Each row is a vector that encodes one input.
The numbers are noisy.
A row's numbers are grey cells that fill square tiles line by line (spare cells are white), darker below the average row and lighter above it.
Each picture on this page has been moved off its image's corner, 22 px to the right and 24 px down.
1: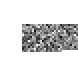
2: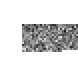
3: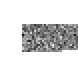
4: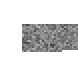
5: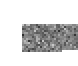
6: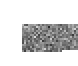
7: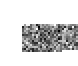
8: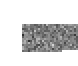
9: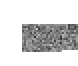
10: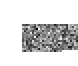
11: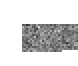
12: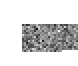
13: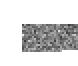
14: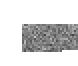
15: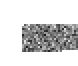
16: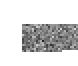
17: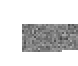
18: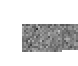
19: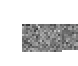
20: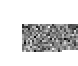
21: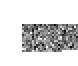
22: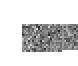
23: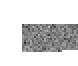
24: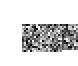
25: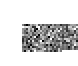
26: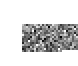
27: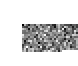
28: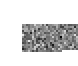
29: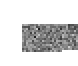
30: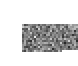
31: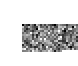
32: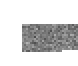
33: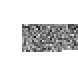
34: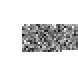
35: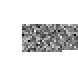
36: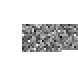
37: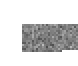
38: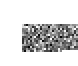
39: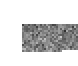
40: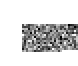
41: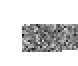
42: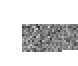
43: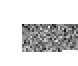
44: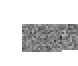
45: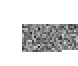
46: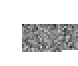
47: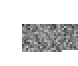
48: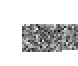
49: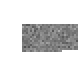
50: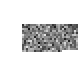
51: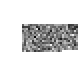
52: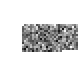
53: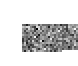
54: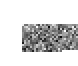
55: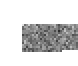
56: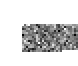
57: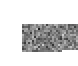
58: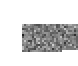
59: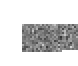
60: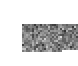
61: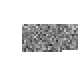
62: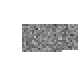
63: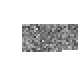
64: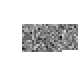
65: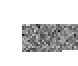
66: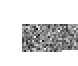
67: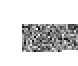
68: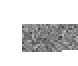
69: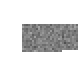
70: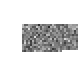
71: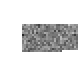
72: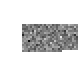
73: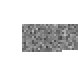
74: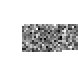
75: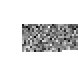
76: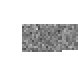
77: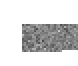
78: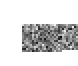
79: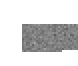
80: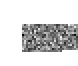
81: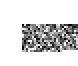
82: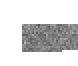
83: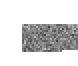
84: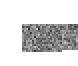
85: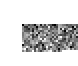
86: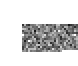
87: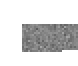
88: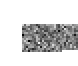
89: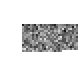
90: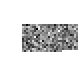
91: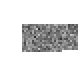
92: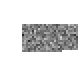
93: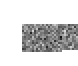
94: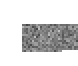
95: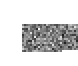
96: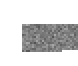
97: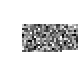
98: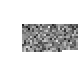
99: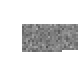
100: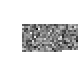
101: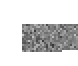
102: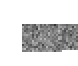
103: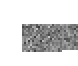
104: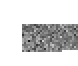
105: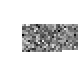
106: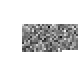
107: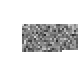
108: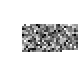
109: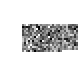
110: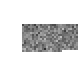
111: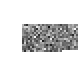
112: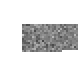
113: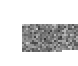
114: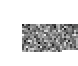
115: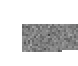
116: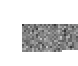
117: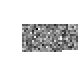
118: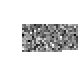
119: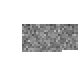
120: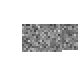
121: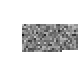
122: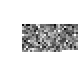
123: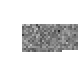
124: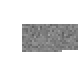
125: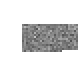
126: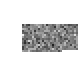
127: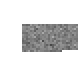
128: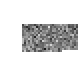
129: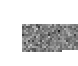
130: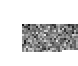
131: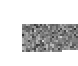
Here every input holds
a point on a 6-point line and a true/false value, together with either a point on a 9-point circle, or a fixed value.
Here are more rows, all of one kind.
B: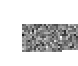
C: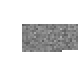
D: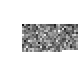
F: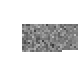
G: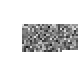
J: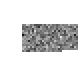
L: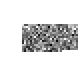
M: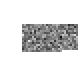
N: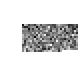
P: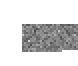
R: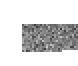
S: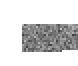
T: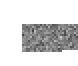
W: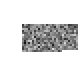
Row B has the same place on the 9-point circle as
J, T and W.
